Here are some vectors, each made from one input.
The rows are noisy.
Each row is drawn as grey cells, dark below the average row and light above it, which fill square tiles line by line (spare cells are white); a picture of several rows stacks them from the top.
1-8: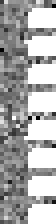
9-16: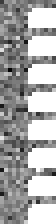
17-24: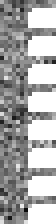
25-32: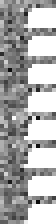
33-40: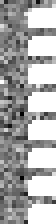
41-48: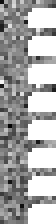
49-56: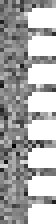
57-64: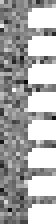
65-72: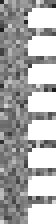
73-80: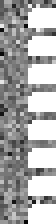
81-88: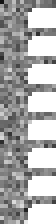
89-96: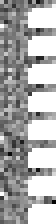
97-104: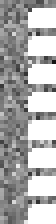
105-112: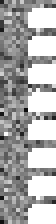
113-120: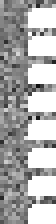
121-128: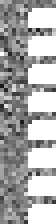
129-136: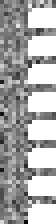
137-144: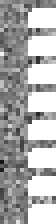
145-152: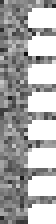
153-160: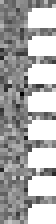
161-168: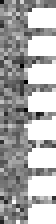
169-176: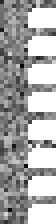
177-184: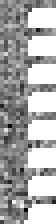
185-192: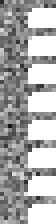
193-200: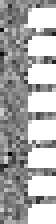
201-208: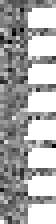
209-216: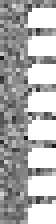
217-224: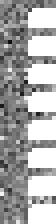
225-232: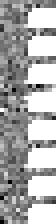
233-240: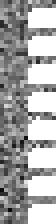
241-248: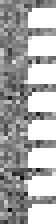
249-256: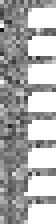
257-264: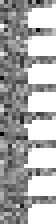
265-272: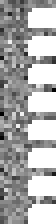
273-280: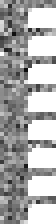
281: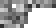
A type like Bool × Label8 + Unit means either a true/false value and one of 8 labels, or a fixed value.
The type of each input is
Bool × Bool × Bool + Line10 + List2(Circle11).
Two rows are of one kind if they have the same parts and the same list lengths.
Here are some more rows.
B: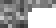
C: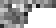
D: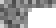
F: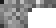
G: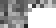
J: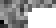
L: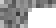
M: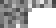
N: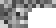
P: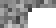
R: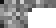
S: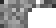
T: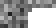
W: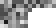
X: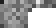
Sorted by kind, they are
B, J, T
C, N, P, W
D, L
F, R, S, X
G, M

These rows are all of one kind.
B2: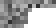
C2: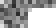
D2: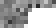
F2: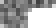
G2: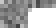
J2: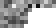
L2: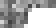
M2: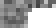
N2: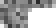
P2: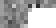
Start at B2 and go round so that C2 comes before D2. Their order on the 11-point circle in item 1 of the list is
B2, M2, F2, C2, G2, P2, N2, L2, J2, D2.
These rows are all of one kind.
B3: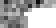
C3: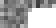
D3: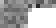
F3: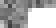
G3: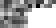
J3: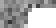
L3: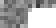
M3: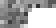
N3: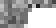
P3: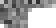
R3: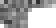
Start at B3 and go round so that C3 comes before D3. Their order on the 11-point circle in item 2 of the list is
B3, F3, R3, P3, G3, M3, C3, L3, N3, D3, J3.
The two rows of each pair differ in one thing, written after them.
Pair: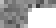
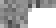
the place on the 11-point circle in item 1 of the list
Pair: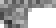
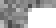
the place on the 11-point circle in item 1 of the list
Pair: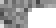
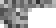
the place on the 11-point circle in item 1 of the list
